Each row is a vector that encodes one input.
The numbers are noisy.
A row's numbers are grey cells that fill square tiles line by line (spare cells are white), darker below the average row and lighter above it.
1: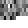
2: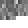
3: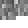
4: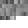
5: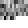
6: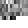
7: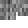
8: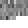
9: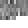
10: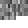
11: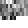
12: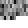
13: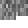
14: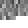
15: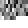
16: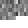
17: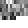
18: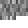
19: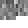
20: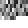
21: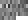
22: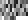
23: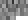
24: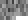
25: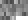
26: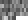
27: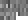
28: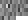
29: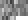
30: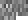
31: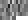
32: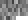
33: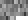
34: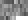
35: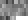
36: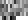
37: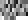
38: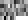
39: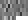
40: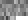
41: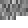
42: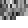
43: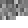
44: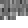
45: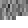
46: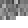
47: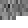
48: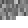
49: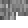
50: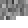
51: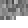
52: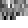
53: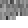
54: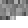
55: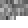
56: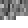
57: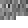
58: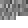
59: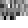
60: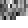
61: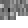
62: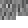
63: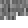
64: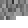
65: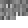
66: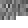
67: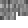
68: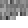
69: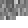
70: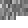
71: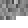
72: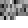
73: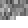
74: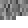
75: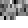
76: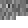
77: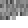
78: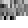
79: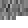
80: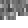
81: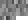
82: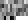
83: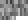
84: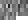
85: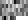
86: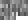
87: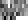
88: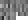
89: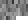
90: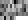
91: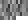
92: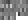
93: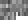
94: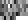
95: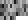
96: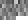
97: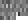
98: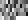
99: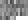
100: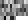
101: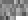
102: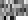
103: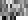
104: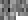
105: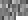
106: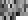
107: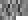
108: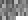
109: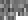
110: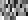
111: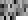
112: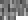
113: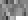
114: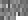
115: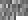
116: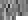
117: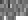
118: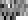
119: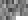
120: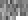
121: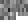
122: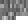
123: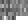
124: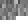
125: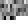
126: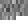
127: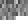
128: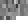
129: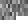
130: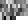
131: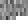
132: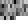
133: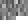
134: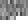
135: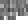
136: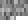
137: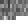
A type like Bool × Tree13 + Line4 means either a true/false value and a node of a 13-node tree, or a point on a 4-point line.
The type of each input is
Label4 × Line4 + List2(Line5).
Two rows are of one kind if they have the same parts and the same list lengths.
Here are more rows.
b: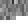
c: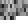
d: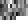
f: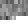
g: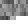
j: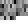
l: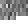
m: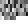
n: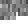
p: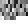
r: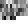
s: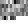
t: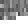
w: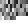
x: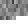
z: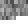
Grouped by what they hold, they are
b, f, g, x, z
c, d, j, r, s
l, n, t
m, p, w

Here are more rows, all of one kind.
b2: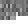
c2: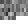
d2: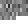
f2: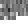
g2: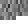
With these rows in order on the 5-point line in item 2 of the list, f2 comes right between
c2 and g2.
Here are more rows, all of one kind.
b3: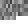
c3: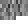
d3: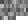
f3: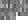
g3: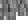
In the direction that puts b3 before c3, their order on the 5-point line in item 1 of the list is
d3, g3, f3, b3, c3.
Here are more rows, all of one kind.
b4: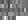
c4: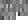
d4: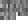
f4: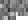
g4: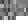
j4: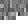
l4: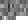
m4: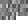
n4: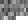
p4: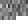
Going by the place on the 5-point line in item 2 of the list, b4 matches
c4 and j4.
